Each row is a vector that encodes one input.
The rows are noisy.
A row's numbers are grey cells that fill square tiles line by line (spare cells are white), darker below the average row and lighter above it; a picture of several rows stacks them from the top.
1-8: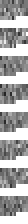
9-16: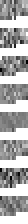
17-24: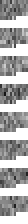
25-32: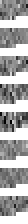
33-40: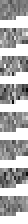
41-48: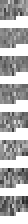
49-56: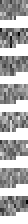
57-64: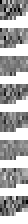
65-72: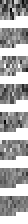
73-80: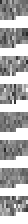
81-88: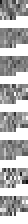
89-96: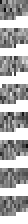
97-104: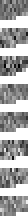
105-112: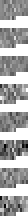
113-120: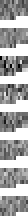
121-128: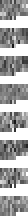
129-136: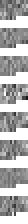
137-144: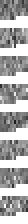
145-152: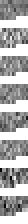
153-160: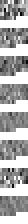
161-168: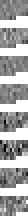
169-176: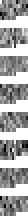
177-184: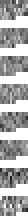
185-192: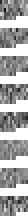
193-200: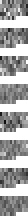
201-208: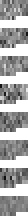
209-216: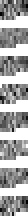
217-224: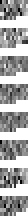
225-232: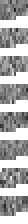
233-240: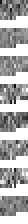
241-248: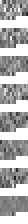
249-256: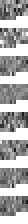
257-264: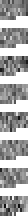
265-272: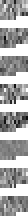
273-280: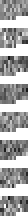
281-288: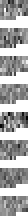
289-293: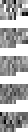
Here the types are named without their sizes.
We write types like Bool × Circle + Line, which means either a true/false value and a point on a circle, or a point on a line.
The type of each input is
(Bool × Bool × Bool + Line) × Line.
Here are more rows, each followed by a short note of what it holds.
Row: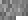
a point on a line and three true/false values
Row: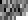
a point on each of two lines
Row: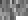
a point on a line and three true/false values
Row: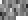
a point on a line and three true/false values
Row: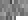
a point on each of two lines
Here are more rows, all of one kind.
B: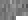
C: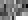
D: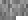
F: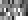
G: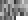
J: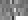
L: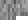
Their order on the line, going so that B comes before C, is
D, B, J, F, G, C, L.
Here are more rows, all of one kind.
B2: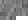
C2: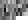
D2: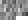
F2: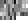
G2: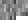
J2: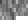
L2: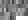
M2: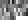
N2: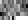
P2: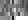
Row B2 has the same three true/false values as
G2 and L2.
